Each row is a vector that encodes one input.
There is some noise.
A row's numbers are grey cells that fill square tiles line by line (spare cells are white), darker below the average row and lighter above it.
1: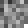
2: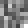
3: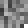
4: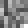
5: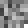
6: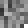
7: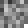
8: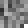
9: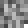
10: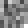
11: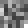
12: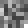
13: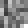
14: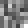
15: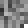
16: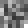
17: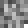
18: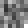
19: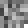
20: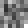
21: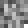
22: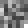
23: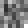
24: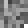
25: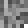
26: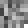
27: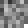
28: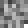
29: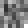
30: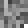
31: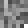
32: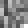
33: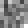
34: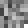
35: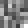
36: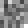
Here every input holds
a point on a 5-point circle and a true/false value.
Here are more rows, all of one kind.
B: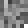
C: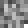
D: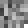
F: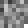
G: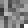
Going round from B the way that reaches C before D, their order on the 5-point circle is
B, F, C, D, G.
